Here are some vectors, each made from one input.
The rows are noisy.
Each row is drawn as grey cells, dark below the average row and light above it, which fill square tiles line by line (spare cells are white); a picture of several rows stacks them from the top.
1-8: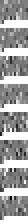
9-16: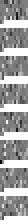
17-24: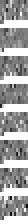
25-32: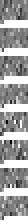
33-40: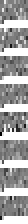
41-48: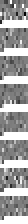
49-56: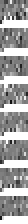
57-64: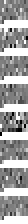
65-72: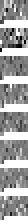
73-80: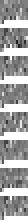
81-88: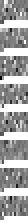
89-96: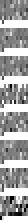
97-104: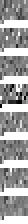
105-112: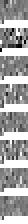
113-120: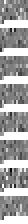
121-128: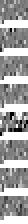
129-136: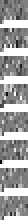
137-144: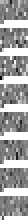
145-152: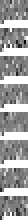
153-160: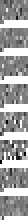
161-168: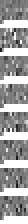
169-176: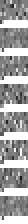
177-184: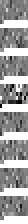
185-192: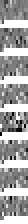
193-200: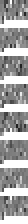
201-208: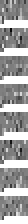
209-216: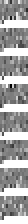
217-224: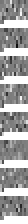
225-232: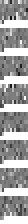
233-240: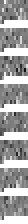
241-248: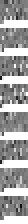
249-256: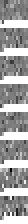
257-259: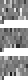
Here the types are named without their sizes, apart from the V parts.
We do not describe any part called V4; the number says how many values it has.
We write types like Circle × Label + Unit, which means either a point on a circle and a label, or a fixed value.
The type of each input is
List(Bool × V4).
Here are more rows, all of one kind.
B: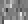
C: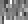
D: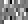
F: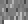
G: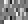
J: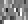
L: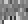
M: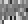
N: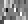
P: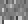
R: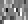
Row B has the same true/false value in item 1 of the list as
C, F and P.
